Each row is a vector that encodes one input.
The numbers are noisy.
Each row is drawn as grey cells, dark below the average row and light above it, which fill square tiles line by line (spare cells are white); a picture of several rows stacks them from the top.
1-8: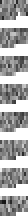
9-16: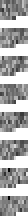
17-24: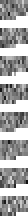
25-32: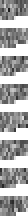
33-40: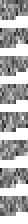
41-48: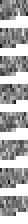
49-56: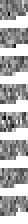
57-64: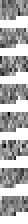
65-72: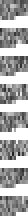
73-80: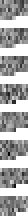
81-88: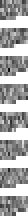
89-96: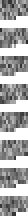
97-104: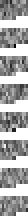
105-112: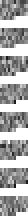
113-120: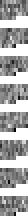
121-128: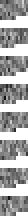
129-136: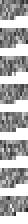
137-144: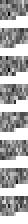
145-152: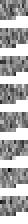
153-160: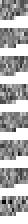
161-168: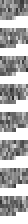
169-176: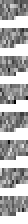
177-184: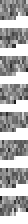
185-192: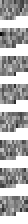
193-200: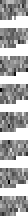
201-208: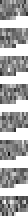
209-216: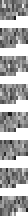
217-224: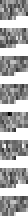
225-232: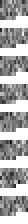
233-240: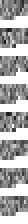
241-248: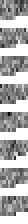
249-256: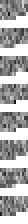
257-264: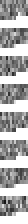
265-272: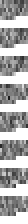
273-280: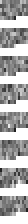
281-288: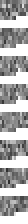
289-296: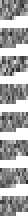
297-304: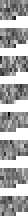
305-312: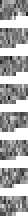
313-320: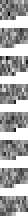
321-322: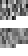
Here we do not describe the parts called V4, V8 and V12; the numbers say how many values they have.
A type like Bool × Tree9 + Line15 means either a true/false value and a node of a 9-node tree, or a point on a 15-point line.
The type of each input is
Bool × V12 + Line6 × (Line6 × V4 + V8).
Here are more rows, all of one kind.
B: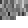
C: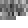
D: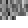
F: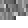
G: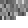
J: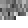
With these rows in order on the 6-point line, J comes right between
D and G.
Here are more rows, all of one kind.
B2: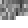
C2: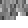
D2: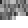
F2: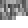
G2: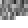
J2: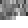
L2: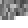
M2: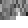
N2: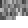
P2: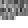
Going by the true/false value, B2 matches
G2, L2 and P2.
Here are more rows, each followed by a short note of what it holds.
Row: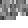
a true/false value and a value of V12
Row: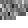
a point on a 6-point line and a value of V8
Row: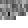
a point on a 6-point line and a value of V8
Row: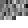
a point on each of two 6-point lines and a value of V4
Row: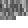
a point on a 6-point line and a value of V8
